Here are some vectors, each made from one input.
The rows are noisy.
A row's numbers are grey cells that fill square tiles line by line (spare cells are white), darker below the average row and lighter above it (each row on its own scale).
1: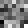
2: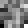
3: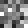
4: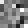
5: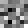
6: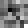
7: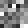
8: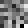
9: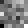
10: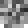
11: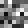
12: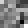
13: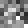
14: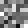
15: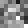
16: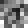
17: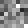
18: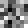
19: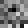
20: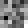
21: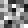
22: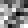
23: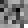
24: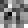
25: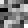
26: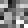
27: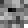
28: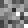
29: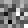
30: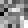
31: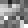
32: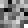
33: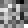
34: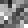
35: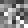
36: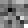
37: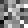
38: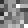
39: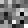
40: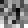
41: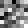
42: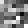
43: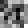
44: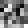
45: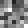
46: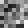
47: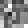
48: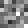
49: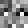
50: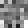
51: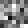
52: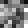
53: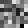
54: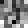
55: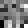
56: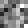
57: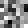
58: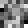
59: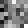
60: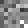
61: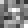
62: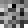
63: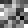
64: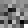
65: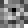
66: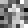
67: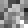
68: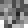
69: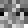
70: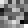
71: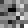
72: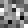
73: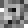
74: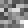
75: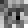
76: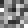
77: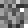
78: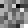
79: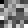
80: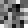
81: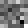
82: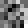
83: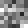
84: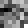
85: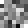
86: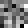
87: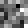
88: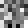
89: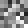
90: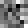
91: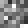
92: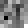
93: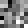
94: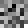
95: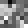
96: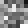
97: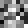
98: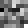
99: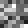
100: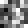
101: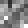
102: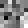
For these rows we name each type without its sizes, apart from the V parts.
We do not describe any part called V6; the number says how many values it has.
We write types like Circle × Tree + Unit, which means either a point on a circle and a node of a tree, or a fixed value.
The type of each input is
(Bool × Bool × Bool + Label) × V6.
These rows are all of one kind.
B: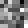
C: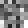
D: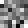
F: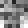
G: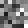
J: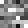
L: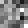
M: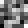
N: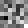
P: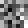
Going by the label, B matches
D, G, J and P.
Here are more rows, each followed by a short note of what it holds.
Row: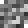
a label and a value of V6
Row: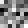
a label and a value of V6
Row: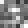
a label and a value of V6
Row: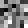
a label and a value of V6
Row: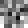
three true/false values and a value of V6
